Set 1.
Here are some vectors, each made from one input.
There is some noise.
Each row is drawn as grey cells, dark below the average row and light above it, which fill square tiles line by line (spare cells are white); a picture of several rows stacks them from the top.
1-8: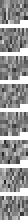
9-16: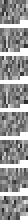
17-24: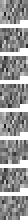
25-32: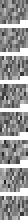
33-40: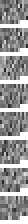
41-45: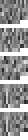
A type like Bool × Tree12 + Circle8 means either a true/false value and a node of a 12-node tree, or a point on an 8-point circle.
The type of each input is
Circle9.
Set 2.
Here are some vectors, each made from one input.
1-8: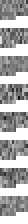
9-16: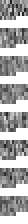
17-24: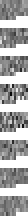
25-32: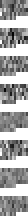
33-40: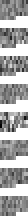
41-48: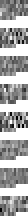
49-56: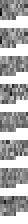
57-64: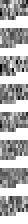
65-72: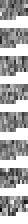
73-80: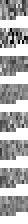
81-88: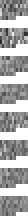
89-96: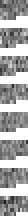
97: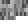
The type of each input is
Line19.
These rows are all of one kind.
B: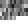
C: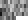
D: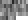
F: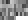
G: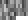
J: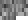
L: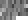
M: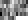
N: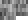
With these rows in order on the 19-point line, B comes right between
G and L.
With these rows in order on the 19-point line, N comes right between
F and M.
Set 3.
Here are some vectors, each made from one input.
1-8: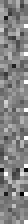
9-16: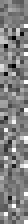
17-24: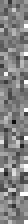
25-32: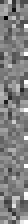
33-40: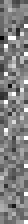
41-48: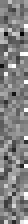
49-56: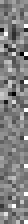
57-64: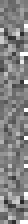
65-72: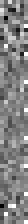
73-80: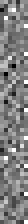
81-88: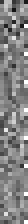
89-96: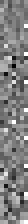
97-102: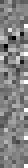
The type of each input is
Line19.
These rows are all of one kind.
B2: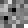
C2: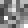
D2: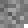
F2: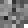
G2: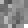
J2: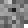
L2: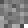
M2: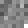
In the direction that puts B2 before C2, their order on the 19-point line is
B2, C2, M2, L2, D2, F2, J2, G2.
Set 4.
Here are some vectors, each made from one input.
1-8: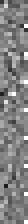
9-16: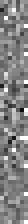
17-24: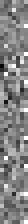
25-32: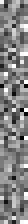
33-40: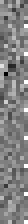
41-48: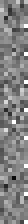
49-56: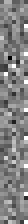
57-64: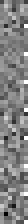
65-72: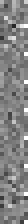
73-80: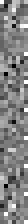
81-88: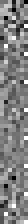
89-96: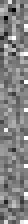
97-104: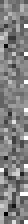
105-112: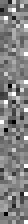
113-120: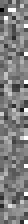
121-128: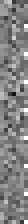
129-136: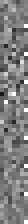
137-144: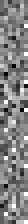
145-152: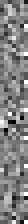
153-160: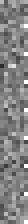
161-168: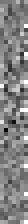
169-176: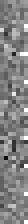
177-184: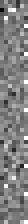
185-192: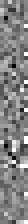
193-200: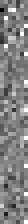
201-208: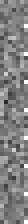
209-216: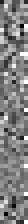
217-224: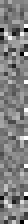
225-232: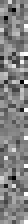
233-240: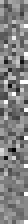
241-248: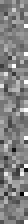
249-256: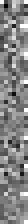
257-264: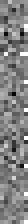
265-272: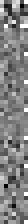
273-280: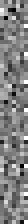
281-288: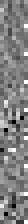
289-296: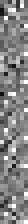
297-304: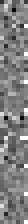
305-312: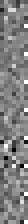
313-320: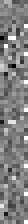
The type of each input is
Line19.
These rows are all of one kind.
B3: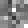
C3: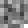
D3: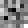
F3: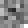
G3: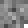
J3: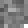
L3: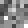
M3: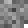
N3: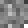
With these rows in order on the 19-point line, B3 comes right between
J3 and L3.
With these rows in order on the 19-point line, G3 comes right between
F3 and M3.
